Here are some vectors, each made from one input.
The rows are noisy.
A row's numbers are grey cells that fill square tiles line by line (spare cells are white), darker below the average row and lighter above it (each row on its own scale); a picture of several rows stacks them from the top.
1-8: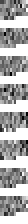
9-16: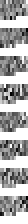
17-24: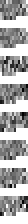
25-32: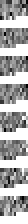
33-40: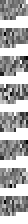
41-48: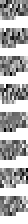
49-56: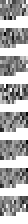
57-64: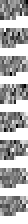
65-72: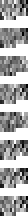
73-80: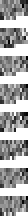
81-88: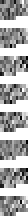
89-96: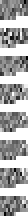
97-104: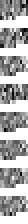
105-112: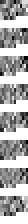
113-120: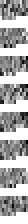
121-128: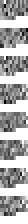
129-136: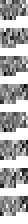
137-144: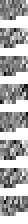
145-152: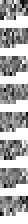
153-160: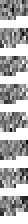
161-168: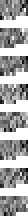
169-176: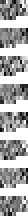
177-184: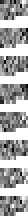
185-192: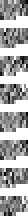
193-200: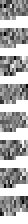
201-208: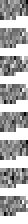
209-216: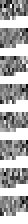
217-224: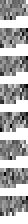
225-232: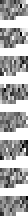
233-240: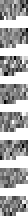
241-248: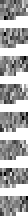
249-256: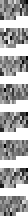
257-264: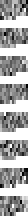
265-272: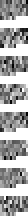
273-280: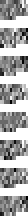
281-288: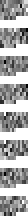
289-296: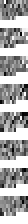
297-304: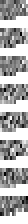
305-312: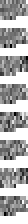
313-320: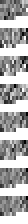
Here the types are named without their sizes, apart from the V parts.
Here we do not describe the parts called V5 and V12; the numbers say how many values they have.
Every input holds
either a label and a point on a line, or a true/false value and a value of V5, or a value of V12.
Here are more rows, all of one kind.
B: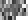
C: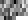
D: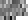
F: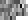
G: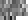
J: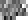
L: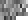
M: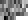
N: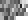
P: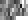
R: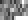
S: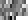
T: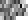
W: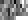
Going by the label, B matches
J, N and T.
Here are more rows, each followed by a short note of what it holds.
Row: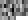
a true/false value and a value of V5
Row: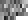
a label and a point on a line
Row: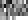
a true/false value and a value of V5
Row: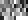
a value of V12
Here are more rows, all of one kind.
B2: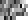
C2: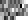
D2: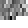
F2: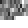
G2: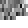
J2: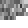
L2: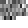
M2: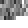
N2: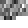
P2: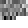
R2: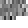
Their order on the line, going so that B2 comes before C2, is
D2, M2, F2, N2, B2, R2, J2, G2, C2, P2, L2.
